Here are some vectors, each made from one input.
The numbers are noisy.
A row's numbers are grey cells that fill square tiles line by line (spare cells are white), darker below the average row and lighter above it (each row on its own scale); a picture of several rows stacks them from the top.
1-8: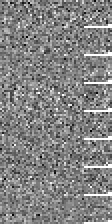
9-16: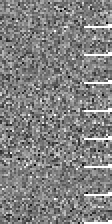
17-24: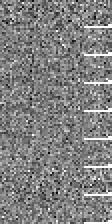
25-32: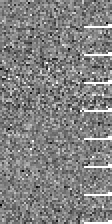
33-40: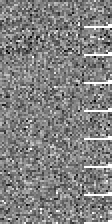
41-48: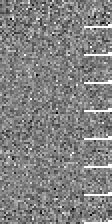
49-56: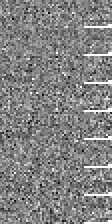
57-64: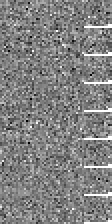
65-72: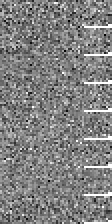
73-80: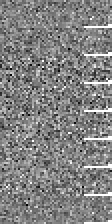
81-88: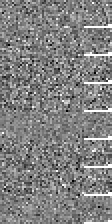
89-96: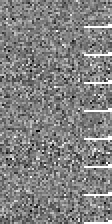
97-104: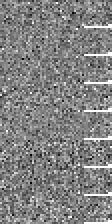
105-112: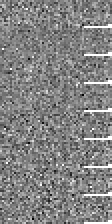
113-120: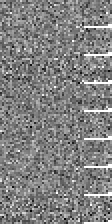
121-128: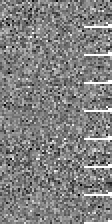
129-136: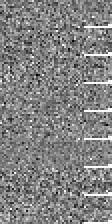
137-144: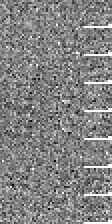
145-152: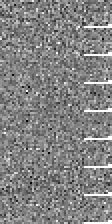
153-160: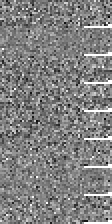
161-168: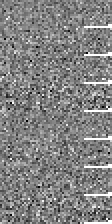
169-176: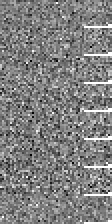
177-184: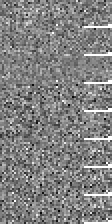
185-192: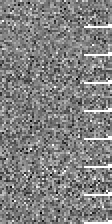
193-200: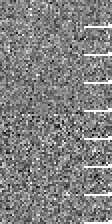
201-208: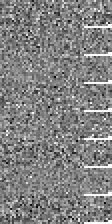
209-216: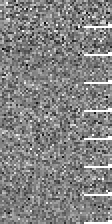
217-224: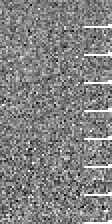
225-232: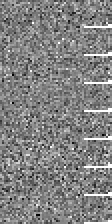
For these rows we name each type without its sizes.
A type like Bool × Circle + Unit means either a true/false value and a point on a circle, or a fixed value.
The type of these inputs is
Label × Label × Line + Tree.
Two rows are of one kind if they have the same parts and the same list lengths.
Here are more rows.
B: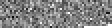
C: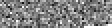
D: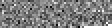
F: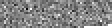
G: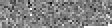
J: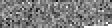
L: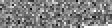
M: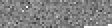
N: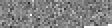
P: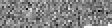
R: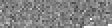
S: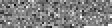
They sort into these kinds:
B, C, F, G, M, N, P, R, S
D, J, L

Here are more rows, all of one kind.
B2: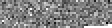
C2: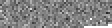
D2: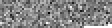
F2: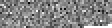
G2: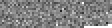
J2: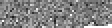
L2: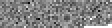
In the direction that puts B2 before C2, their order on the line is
L2, F2, G2, J2, B2, D2, C2.
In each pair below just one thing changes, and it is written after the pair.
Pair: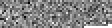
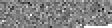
the place on the line
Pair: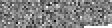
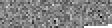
the place on the line
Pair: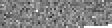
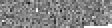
the place on the line
